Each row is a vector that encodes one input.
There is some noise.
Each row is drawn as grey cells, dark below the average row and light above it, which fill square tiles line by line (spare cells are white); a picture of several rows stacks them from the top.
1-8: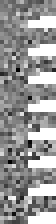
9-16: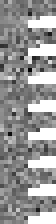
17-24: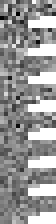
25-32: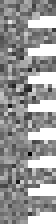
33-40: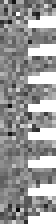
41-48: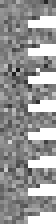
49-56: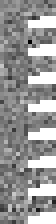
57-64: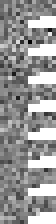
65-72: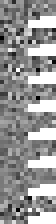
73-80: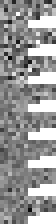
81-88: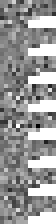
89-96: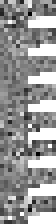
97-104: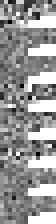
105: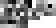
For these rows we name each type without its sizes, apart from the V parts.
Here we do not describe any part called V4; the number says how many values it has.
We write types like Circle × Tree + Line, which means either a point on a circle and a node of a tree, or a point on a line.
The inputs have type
(Bool × Bool × Bool + Line) × V4.
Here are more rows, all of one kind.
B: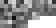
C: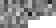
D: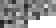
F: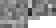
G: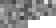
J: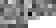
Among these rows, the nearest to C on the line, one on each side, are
G and J.
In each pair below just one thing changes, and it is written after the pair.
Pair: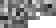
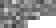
one of the three true/false values
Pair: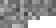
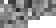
the value of V4
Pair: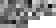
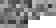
one of the three true/false values
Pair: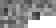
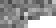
the value of V4
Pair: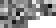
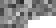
one of the three true/false values
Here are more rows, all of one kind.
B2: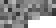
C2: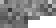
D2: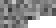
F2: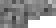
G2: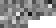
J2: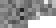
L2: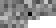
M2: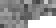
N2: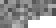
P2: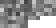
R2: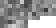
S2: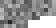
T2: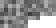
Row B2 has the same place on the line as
C2, D2 and N2.
